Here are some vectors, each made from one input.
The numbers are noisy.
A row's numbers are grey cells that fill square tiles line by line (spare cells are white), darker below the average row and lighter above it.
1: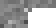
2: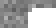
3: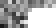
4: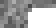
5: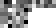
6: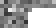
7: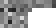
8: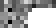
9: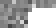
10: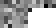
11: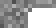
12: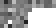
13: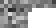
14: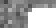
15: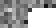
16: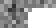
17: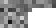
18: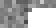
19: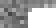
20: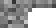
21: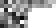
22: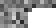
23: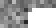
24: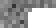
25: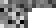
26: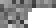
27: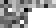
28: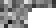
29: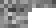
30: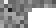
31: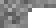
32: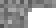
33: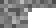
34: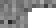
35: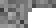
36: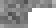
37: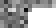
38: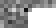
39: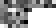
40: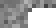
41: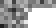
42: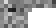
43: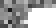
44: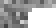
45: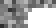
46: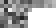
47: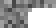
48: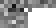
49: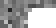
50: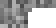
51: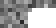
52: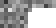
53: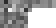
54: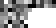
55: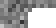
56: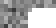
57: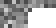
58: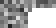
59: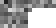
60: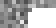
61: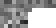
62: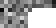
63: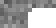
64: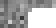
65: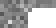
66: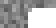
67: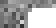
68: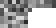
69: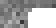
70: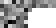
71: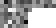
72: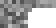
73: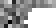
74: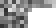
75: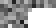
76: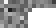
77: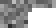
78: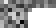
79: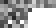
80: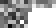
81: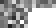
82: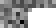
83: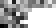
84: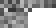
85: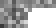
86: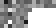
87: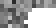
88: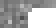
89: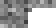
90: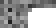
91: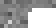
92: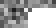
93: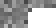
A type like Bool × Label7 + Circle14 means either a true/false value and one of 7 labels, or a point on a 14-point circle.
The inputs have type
Line7 × (Tree7 + Tree9).
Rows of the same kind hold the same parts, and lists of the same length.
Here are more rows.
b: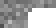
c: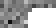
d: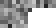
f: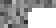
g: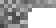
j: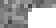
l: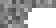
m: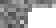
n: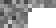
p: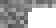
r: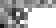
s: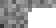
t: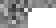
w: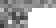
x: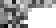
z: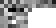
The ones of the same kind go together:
b, f, g, l, n, r, s, w, x
c, d, j, m, p, t, z

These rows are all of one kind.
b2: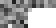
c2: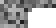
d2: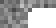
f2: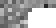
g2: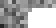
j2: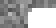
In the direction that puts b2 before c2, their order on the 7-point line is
j2, g2, b2, c2, d2, f2.
